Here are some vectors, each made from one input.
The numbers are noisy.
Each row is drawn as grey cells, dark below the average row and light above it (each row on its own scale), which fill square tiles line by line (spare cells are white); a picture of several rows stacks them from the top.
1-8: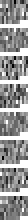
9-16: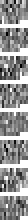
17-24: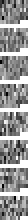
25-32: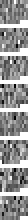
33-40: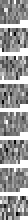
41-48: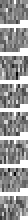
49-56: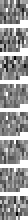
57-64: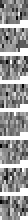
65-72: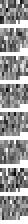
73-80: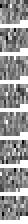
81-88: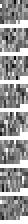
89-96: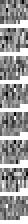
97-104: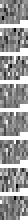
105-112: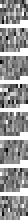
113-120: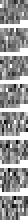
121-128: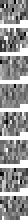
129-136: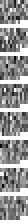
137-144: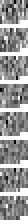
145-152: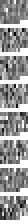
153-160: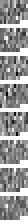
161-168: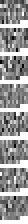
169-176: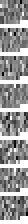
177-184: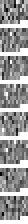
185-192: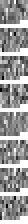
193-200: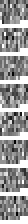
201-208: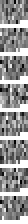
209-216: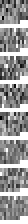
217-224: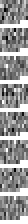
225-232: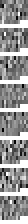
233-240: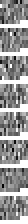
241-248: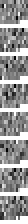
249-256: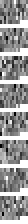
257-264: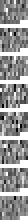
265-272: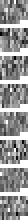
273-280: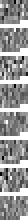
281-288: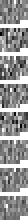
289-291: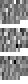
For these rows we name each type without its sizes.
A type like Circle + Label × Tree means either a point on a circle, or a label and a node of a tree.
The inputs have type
(Bool × Bool × Bool × Bool + Unit) × List(Line).
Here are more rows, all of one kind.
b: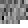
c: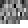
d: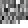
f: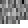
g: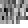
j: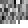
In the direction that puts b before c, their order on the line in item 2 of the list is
g, f, b, j, d, c.
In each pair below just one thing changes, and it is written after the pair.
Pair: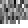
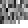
the place on the line in item 2 of the list
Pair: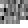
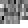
one of the four true/false values
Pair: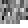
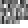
one of the four true/false values
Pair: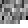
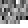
the place on the line in item 1 of the list
